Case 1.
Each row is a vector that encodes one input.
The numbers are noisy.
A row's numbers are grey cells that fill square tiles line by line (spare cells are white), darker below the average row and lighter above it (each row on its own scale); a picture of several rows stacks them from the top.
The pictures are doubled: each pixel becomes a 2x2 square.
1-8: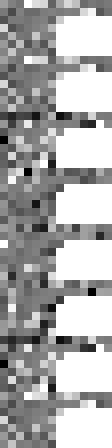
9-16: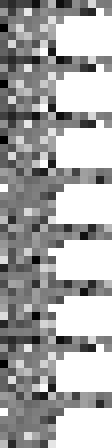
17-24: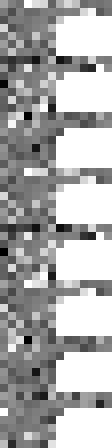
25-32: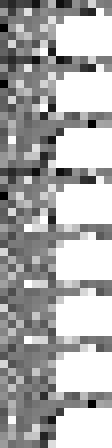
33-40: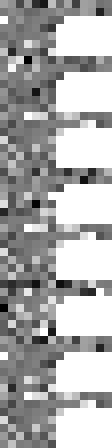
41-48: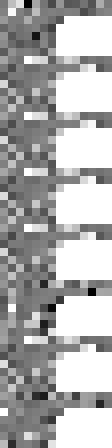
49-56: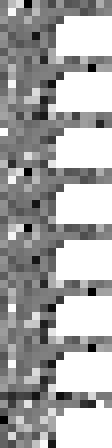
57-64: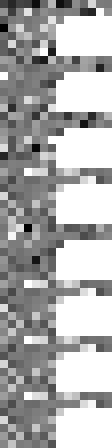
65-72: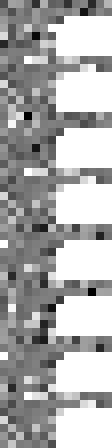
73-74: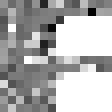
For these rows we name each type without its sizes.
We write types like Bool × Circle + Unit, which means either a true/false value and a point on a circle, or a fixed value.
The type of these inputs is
Label.
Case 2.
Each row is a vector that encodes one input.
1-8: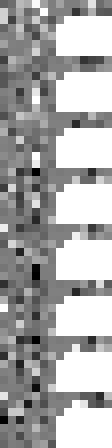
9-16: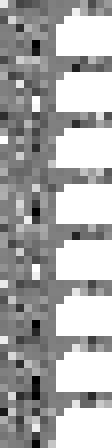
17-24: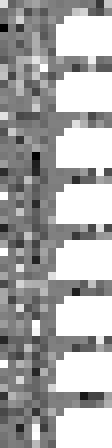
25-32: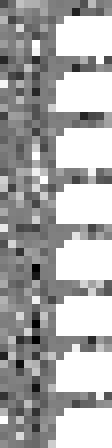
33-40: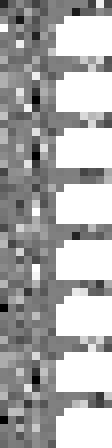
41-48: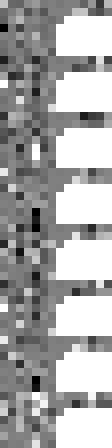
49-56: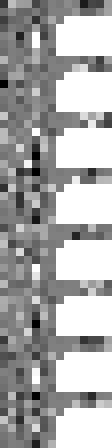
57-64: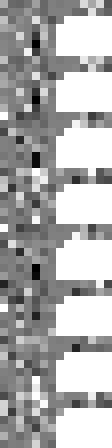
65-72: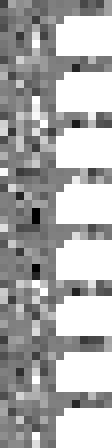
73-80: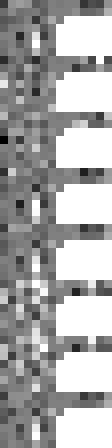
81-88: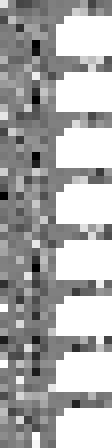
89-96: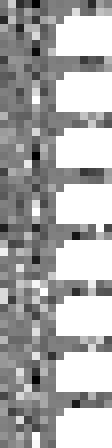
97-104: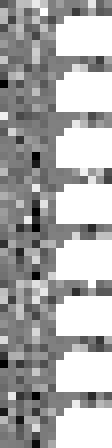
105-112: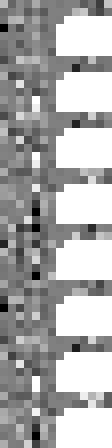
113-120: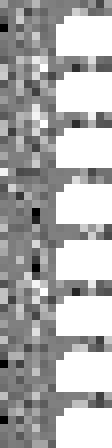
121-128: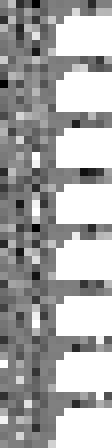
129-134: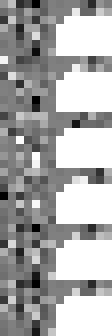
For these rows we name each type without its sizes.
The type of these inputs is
Bool × Bool × Bool.
